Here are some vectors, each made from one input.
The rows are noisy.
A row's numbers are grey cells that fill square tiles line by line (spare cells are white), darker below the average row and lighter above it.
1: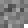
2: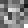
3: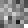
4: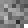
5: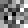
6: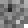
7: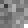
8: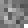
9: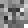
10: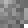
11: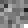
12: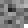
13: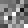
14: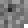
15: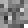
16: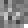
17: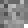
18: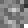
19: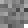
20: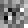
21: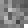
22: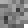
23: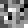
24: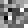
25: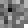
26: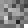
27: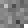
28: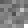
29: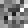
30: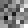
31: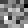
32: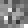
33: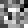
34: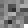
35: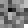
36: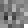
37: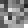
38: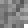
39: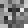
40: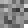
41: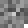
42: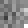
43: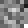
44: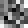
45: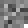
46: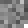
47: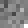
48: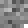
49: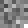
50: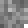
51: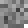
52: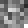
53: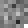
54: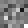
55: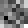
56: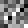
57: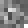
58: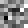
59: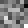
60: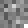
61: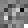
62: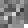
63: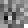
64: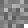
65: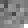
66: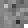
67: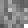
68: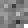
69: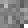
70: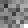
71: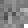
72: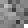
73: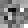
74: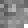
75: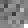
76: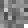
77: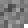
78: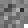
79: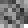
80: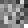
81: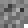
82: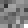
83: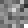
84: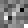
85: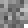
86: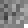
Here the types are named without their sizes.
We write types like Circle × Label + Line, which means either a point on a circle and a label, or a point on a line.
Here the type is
(Bool × Bool × Bool × Bool + Unit) × Tree + Unit.
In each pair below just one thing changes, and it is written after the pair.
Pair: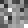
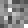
one of the four true/false values
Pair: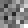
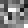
one of the four true/false values
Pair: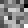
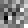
one of the four true/false values
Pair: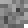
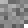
the node of the tree
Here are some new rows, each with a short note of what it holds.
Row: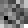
a fixed value
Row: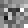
a node of a tree and four true/false values
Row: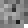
a node of a tree and four true/false values
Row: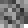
a fixed value
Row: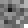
a node of a tree
